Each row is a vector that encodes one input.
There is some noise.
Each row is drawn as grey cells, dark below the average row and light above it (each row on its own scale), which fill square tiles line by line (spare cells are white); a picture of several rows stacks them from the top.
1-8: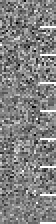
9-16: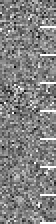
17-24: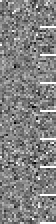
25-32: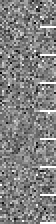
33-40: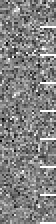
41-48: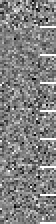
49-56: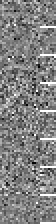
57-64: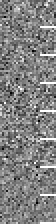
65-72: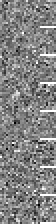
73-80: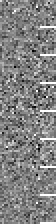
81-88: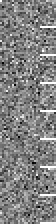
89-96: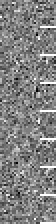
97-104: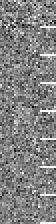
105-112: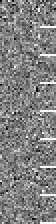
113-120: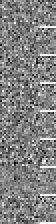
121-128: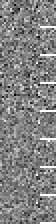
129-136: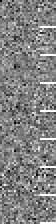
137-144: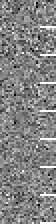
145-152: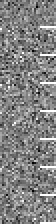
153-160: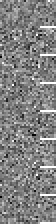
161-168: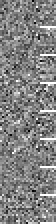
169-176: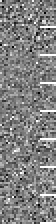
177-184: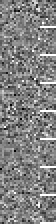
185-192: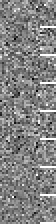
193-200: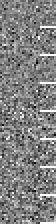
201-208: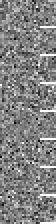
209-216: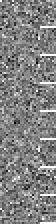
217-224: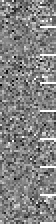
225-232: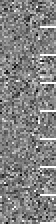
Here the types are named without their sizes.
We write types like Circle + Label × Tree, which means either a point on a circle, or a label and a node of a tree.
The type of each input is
(Label + Line) × Line.
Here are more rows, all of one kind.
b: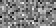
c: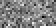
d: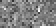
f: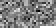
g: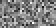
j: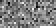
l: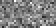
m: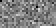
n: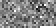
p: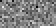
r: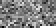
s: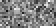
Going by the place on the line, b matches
g, m and p.
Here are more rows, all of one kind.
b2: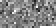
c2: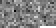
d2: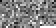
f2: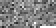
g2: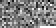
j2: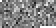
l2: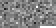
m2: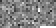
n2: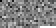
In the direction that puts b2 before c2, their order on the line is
l2, b2, j2, f2, d2, c2, m2, n2, g2.
